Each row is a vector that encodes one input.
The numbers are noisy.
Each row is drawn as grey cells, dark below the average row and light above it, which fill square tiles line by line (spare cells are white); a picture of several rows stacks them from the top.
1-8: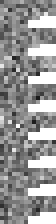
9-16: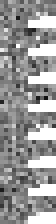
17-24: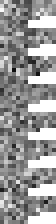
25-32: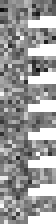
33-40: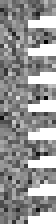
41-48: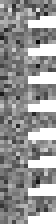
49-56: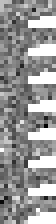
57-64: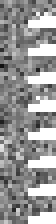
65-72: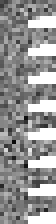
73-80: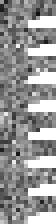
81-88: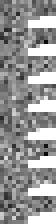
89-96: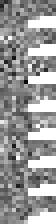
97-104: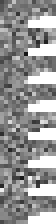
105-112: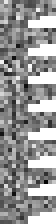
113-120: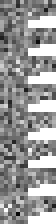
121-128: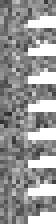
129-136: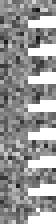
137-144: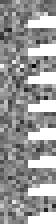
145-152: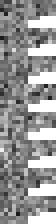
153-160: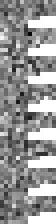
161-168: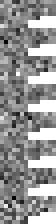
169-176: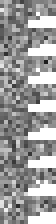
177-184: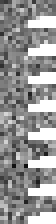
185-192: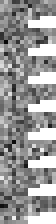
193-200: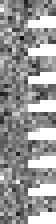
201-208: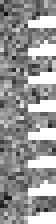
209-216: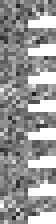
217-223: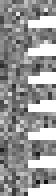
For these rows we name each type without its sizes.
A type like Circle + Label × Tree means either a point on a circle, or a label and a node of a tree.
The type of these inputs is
List(Circle).
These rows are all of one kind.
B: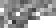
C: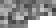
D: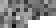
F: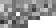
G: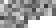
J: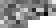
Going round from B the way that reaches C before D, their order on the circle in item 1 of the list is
B, G, C, J, D, F.
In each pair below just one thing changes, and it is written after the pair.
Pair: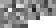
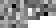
the place on the circle in item 1 of the list
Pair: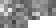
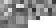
the place on the circle in item 1 of the list
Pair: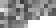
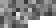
the place on the circle in item 1 of the list
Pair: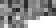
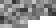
the place on the circle in item 1 of the list
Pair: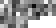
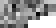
the place on the circle in item 1 of the list
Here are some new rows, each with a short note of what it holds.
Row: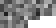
a list of one item
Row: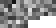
the empty list
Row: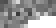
a list of one item
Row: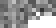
a list of one item
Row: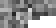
a list of two items
